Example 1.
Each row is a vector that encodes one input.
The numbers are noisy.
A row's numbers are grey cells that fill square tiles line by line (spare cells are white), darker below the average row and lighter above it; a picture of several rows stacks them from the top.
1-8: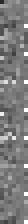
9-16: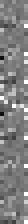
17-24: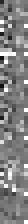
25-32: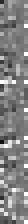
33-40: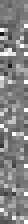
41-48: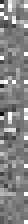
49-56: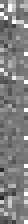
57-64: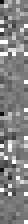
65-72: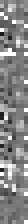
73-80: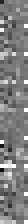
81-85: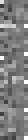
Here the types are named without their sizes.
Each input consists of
either a fixed value, or three true/false values.
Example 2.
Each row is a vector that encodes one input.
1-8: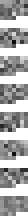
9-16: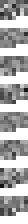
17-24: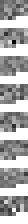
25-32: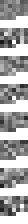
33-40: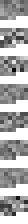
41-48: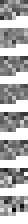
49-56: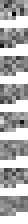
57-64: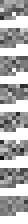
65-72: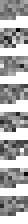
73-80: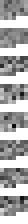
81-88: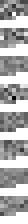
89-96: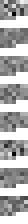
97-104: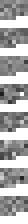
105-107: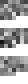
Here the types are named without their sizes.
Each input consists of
a point on a line.
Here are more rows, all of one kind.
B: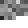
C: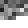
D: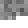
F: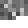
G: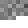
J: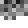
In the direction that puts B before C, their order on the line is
J, D, G, B, F, C.
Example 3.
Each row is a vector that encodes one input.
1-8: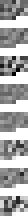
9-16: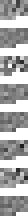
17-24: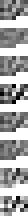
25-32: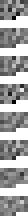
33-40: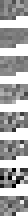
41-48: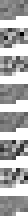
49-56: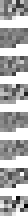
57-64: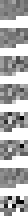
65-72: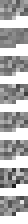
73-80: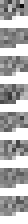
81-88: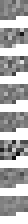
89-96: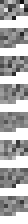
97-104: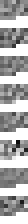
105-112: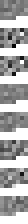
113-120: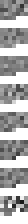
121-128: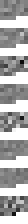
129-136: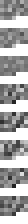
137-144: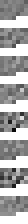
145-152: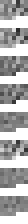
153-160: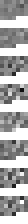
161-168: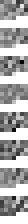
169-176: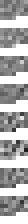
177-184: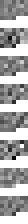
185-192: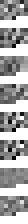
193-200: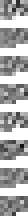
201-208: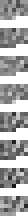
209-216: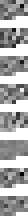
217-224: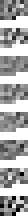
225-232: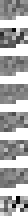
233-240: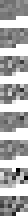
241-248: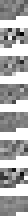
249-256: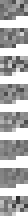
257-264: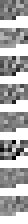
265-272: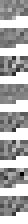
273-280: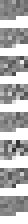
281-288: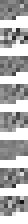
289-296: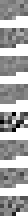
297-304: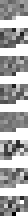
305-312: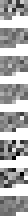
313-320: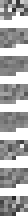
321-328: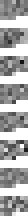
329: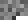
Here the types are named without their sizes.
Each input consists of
either a fixed value, or three true/false values.
